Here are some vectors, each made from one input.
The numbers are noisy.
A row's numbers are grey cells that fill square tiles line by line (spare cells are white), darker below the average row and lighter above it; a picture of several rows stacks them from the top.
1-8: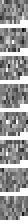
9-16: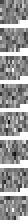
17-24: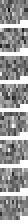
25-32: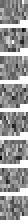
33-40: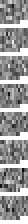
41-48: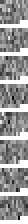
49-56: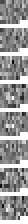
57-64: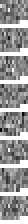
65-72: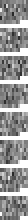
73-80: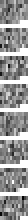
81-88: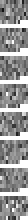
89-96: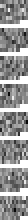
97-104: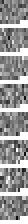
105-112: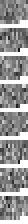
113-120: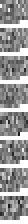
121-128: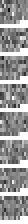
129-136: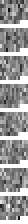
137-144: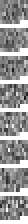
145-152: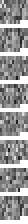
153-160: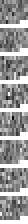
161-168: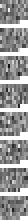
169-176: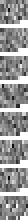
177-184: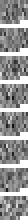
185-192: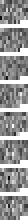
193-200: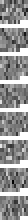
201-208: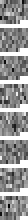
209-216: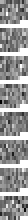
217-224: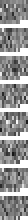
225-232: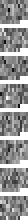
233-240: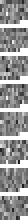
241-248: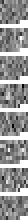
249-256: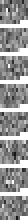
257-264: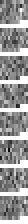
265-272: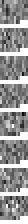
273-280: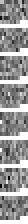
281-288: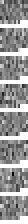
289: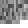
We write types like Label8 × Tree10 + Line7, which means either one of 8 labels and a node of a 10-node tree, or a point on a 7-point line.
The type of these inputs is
(Tree10 + Tree16) × Tree16.
